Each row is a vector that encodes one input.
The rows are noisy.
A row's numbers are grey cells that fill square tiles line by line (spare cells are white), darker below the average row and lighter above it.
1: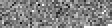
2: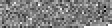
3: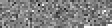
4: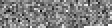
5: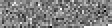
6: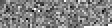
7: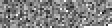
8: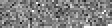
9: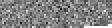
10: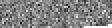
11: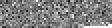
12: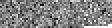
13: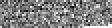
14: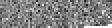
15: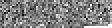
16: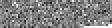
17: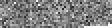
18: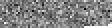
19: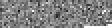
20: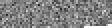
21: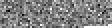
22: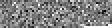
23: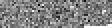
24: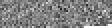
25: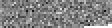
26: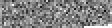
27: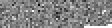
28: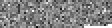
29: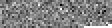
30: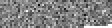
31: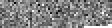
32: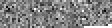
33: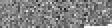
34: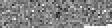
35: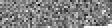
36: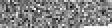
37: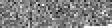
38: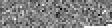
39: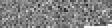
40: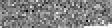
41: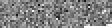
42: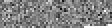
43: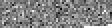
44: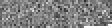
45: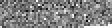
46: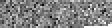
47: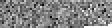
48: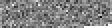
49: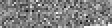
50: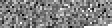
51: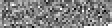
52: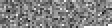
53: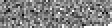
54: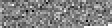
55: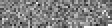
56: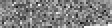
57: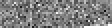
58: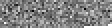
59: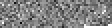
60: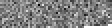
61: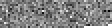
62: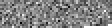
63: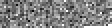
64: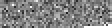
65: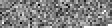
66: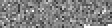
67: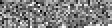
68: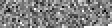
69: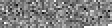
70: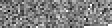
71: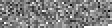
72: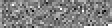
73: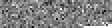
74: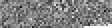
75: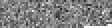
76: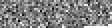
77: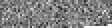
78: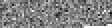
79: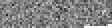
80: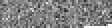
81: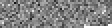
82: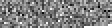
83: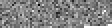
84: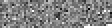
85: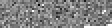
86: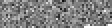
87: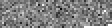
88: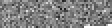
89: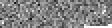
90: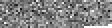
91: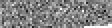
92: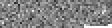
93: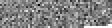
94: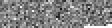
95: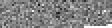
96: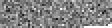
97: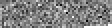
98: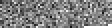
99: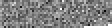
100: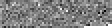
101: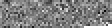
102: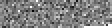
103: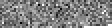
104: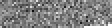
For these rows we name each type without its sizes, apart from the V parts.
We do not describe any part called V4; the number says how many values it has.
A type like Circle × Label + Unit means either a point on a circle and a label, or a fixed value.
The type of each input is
(Bool × Bool × Bool + V4) × Circle + List(Line).
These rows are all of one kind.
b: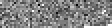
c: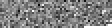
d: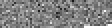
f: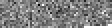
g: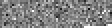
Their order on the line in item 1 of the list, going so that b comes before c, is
g, b, d, f, c.
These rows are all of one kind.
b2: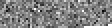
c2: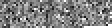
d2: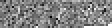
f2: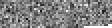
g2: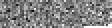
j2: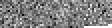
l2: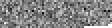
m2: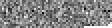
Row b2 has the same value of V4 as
c2 and f2.
